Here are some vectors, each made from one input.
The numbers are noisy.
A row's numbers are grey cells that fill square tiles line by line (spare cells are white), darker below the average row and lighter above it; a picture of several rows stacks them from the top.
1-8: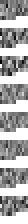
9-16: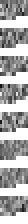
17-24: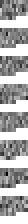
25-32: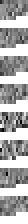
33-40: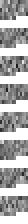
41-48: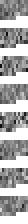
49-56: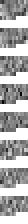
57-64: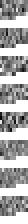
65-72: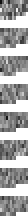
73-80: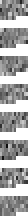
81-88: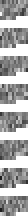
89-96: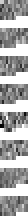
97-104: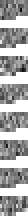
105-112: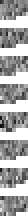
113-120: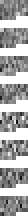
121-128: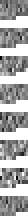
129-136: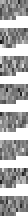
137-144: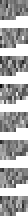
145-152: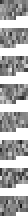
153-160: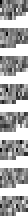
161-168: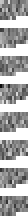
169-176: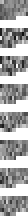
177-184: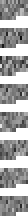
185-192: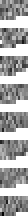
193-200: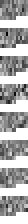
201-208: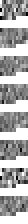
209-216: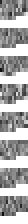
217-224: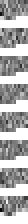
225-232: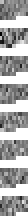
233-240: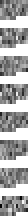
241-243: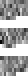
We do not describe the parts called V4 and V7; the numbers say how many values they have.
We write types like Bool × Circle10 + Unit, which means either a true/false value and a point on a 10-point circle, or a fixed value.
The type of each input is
Bool × (Line8 + V7) × V4.
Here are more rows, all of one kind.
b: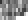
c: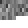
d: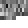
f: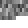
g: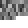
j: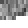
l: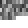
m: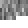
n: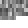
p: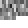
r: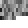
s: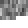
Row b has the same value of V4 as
j and s.
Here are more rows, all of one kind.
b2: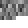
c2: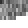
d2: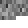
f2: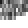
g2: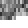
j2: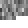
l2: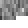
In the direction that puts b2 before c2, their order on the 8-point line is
j2, g2, f2, b2, l2, c2, d2.
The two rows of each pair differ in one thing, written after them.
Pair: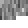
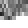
the value of V4
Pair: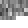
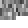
the true/false value
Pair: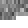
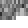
the place on the 8-point line
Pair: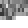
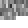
the true/false value
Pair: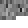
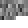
the true/false value
